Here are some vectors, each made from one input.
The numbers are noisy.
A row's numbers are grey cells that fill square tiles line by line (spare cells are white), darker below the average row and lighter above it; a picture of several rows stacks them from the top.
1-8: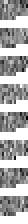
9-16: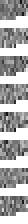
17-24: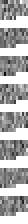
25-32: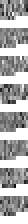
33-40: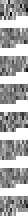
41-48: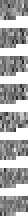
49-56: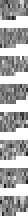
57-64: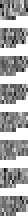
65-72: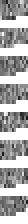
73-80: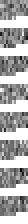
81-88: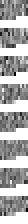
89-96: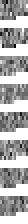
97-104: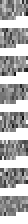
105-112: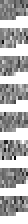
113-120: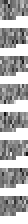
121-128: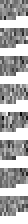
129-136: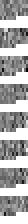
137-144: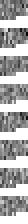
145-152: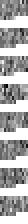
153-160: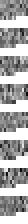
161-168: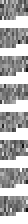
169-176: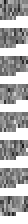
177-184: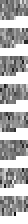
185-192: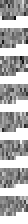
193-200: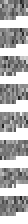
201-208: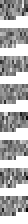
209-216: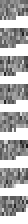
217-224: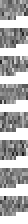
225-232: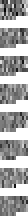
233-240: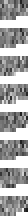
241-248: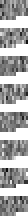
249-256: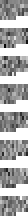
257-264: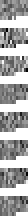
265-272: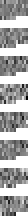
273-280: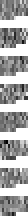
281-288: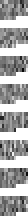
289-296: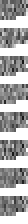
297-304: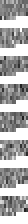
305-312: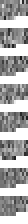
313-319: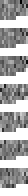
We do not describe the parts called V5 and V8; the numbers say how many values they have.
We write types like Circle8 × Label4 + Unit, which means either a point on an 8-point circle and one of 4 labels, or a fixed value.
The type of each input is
(Bool × V8 + Tree7) × V5 + Circle10.
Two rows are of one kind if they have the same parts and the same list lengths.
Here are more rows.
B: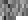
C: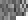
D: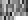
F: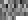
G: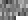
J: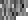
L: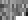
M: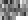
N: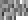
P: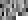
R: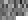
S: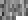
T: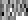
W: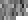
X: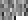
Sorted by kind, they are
B, D
C, F, J, R, W
G, L, M, N, P, S, T, X

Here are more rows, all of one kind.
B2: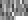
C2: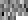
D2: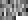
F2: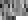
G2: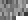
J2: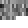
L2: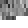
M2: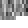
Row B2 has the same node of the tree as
F2 and L2.
